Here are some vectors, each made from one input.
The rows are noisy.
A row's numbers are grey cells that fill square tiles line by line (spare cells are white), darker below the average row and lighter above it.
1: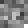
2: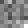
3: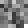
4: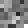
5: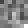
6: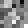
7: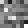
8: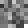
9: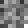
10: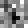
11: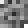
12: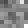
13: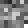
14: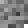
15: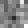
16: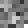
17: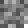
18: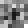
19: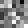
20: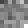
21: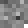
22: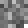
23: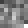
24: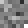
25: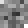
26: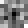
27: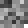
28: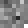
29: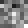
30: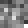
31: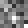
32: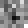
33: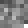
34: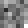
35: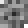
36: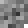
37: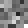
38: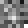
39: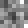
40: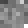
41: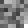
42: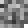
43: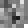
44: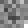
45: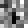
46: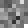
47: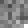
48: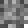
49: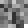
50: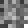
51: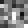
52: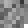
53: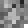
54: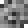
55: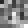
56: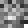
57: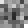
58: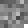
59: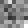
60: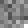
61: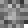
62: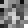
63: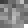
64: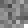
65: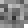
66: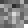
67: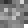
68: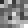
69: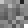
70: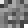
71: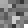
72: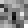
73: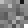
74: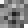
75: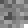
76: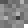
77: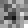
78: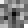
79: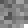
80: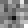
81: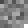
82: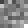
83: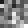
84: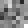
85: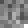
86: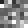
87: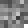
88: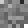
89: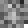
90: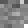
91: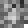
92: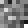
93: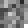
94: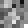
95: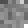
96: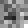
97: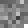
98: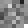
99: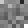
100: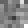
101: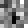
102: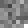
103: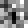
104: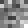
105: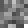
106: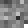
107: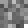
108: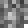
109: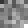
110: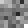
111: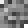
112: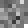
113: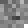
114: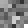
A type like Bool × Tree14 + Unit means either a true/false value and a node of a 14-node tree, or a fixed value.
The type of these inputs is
Circle6 + Line8.
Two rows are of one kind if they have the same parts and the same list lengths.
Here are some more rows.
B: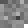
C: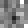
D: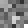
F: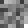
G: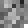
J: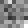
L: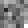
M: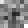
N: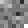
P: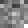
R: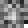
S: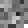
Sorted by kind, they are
B, C, J, P
D, F, G, L, M, N, R, S

